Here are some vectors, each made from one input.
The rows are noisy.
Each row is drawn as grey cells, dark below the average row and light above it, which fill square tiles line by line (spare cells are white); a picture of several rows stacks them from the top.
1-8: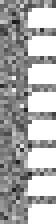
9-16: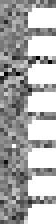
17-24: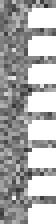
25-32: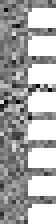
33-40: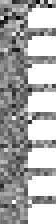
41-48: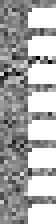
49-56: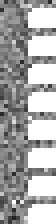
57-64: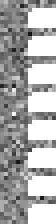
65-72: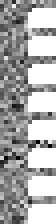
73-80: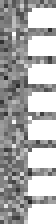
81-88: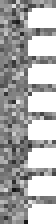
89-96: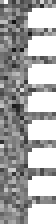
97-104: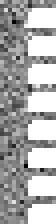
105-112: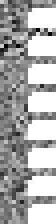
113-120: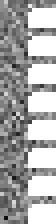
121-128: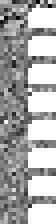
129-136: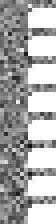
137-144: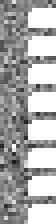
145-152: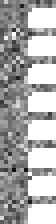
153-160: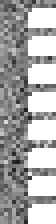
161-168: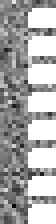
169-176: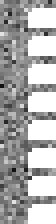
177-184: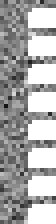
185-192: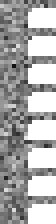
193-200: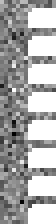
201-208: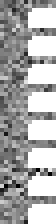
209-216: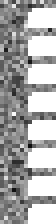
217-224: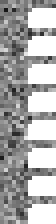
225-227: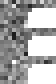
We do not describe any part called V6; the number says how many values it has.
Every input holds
a list of up to two items, each one of 10 labels and a value of V6.
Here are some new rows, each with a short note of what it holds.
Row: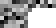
the empty list
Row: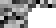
the empty list
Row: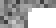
a list of two items
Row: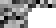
the empty list
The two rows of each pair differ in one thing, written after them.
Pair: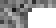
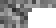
the value of V6 in item 2 of the list
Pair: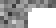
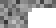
the label in item 2 of the list
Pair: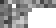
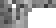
the label in item 1 of the list
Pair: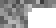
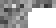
the label in item 1 of the list
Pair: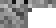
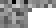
the label in item 2 of the list
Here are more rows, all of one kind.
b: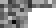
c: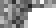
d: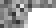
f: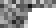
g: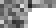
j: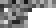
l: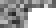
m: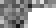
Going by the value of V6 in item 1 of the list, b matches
d and g.
